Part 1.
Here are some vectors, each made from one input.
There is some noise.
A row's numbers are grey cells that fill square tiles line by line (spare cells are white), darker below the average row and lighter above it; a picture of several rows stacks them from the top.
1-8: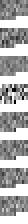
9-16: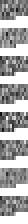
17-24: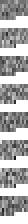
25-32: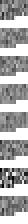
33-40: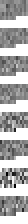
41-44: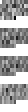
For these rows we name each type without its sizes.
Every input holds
a point on a line.
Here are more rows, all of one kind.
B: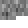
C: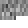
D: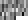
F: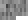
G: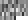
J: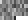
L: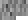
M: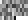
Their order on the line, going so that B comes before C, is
J, M, B, F, L, C, G, D.
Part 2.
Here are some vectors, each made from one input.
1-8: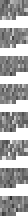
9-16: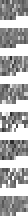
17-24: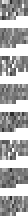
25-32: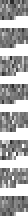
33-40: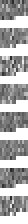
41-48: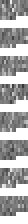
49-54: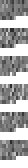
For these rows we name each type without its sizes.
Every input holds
a point on a line.
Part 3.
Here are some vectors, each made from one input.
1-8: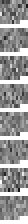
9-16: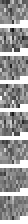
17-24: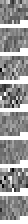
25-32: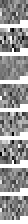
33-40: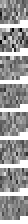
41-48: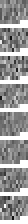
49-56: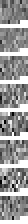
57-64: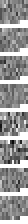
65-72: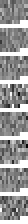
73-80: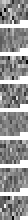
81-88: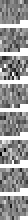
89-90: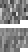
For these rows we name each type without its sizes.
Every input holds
a label.
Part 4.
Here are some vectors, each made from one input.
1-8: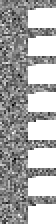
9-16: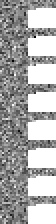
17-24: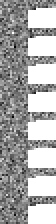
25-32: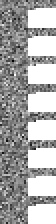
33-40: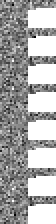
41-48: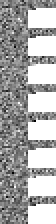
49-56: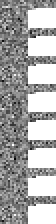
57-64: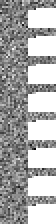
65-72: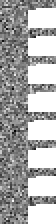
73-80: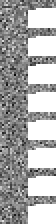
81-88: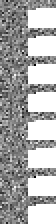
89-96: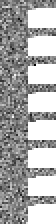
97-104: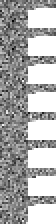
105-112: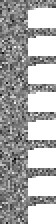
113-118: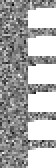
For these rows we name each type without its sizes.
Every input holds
five true/false values.
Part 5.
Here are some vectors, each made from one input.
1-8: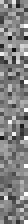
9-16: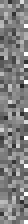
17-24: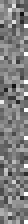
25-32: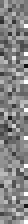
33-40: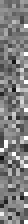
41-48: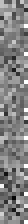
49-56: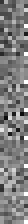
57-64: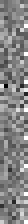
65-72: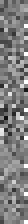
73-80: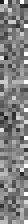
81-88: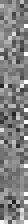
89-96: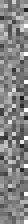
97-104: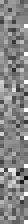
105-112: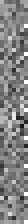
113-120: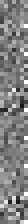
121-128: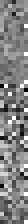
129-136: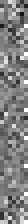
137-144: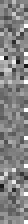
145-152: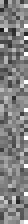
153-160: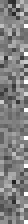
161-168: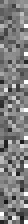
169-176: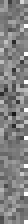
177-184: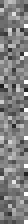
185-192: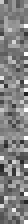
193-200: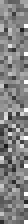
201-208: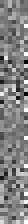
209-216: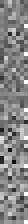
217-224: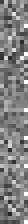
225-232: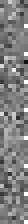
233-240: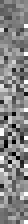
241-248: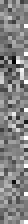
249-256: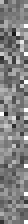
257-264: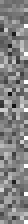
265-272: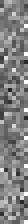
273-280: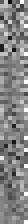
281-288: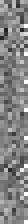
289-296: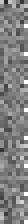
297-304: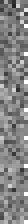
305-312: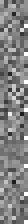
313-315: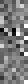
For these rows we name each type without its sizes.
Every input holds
either a fixed value, or a node of a tree.
